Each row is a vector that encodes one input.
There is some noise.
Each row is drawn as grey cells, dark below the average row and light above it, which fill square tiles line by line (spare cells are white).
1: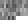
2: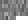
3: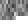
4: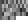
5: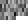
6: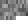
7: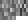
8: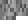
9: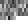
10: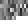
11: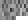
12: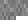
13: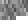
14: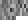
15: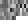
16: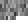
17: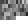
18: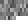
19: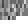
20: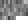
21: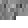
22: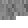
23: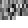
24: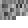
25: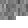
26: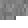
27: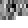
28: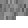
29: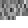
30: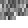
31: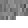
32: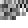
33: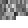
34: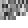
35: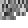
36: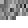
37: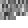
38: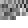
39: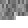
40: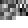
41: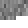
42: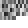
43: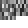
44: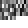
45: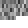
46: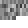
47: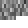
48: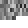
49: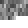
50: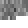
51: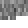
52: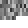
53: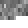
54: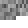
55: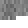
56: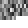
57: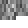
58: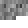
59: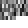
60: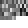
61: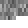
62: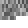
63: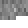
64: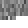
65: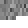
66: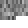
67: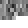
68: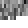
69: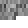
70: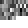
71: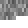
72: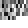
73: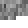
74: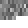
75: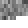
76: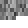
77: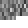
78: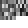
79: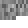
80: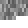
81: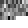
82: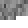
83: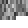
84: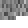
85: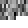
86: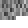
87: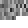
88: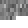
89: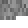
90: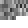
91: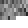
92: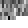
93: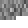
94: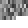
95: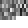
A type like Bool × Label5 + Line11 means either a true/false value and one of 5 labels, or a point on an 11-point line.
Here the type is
List2(Circle10).
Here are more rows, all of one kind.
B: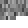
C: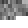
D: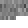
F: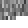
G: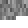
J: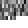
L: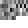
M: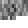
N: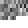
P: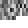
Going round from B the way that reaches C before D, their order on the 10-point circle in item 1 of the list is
B, J, C, P, G, M, D, L, N, F.
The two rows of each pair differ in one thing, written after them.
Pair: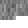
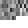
the place on the 10-point circle in item 1 of the list
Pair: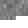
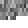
the place on the 10-point circle in item 2 of the list
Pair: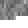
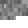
the place on the 10-point circle in item 1 of the list
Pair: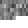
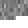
the place on the 10-point circle in item 2 of the list
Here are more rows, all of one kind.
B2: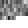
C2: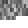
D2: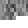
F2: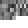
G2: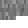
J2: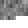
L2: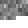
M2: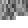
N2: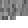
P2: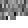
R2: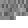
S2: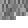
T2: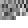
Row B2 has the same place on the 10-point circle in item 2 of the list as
D2, F2 and R2.
